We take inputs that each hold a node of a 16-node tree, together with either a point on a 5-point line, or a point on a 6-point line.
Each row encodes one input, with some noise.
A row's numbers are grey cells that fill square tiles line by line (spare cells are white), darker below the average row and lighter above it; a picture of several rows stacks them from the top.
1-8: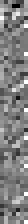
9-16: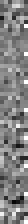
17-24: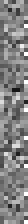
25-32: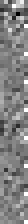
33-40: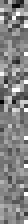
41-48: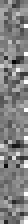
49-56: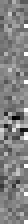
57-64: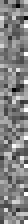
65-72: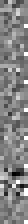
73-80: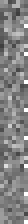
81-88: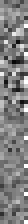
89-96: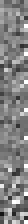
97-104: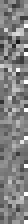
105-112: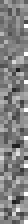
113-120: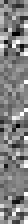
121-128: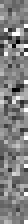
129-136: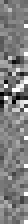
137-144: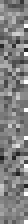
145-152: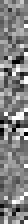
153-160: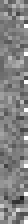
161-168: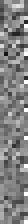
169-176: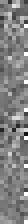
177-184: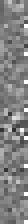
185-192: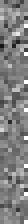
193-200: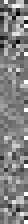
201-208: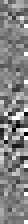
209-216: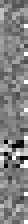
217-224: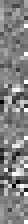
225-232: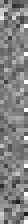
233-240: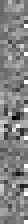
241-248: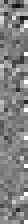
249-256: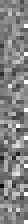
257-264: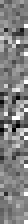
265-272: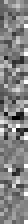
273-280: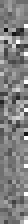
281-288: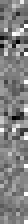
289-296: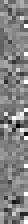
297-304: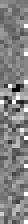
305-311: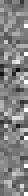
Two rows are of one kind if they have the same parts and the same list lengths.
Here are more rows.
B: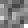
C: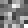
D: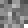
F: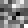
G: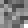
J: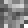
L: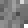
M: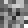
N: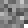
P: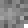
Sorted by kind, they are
B, C, D, F, G, N, P
J, L, M

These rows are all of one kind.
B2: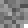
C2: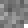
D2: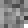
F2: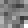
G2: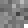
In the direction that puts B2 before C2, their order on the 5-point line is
B2, F2, C2, G2, D2.
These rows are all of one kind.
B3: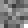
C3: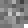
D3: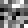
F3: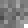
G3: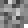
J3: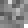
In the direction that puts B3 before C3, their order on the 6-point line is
G3, B3, D3, C3, J3, F3.
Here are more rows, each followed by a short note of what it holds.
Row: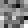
a point on a 5-point line and a node of a 16-node tree
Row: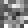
a point on a 5-point line and a node of a 16-node tree
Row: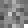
a point on a 6-point line and a node of a 16-node tree
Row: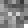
a point on a 5-point line and a node of a 16-node tree
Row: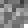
a point on a 5-point line and a node of a 16-node tree
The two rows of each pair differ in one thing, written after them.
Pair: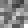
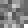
the node of the tree
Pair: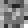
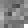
the node of the tree
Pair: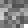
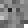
the place on the 5-point line
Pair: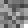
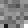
the place on the 5-point line
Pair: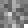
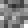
the node of the tree
